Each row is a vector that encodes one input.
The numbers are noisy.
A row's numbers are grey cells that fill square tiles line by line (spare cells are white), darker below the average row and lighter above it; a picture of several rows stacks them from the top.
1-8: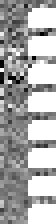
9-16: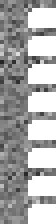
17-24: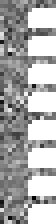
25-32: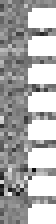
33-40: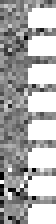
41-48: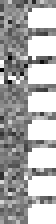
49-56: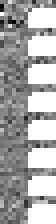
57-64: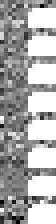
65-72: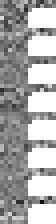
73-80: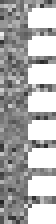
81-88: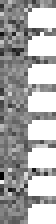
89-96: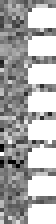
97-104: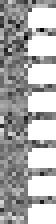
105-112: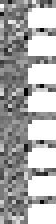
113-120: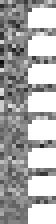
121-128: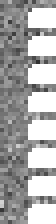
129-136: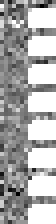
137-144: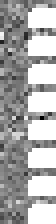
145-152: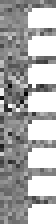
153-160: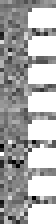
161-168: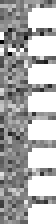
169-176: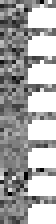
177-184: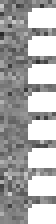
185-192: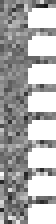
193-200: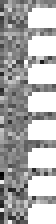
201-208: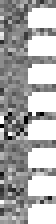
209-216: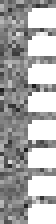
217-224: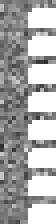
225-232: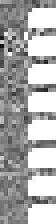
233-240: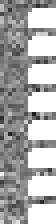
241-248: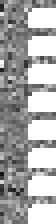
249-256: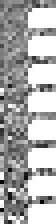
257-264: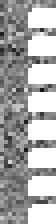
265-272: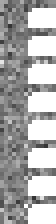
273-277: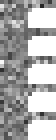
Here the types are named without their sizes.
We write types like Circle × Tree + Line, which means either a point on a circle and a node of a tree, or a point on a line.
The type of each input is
Bool × Line.
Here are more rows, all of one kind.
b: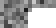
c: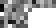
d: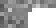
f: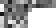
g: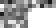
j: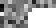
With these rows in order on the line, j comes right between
b and f.
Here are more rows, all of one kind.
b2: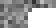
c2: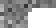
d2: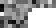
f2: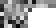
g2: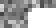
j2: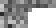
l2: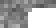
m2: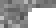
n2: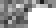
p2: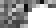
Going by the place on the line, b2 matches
d2 and j2.
